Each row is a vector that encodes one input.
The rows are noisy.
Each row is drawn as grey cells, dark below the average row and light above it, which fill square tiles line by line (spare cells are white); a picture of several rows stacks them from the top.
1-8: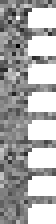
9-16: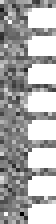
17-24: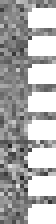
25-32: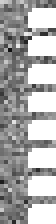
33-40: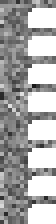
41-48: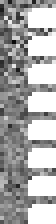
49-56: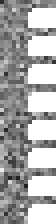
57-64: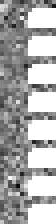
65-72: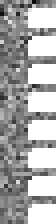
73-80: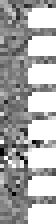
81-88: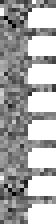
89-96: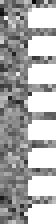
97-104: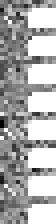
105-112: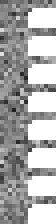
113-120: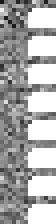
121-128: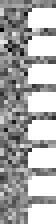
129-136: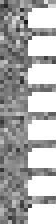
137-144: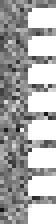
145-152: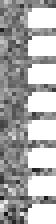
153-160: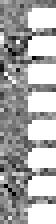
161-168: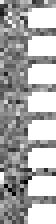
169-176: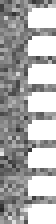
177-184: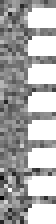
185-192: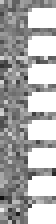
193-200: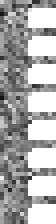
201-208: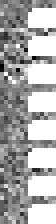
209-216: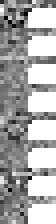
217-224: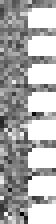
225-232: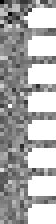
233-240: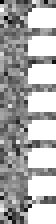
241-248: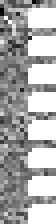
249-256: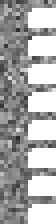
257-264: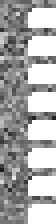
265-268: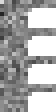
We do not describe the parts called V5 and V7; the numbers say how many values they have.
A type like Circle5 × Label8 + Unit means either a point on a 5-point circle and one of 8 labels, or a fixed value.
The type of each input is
Circle6 × (Tree11 + V7) + Line6 + V5.
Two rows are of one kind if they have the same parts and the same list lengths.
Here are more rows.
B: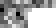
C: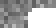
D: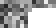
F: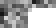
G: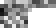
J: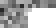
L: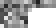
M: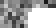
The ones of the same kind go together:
B, C
D, L
F
G, J, M

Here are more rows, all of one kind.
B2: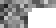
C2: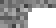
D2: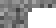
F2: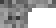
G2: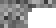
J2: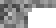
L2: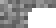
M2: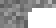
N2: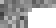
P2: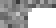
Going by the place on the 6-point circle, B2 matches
C2, D2 and J2.
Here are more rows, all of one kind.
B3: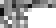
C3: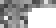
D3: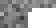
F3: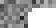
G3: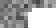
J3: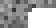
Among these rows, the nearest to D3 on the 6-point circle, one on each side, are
F3 and G3.
